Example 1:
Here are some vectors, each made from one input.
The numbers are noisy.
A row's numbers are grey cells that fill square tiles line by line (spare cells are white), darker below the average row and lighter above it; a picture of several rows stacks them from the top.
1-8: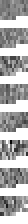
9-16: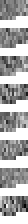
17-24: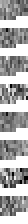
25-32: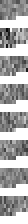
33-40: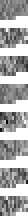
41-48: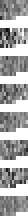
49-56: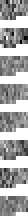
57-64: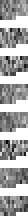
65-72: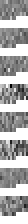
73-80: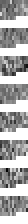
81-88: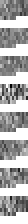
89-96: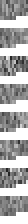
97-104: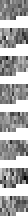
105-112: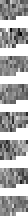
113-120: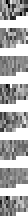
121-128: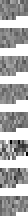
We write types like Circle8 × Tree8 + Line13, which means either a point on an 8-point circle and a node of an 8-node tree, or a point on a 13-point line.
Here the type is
Tree9.
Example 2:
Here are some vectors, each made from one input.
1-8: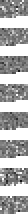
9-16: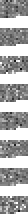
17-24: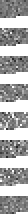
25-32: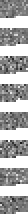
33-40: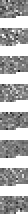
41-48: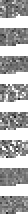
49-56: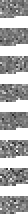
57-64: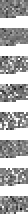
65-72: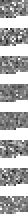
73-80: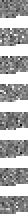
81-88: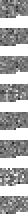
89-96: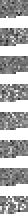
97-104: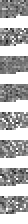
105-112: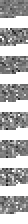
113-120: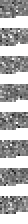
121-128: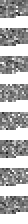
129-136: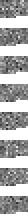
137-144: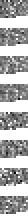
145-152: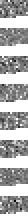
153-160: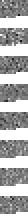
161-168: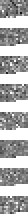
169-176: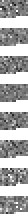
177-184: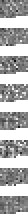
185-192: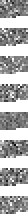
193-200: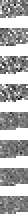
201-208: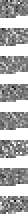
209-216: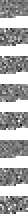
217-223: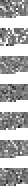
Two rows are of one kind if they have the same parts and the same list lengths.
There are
2 kinds of row.
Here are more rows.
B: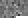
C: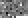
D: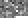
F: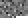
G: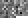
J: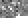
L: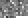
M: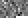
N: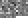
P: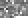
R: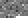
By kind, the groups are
B, D, G, J, L, M, N, P, R
C, F

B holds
three true/false values.
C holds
a fixed value.
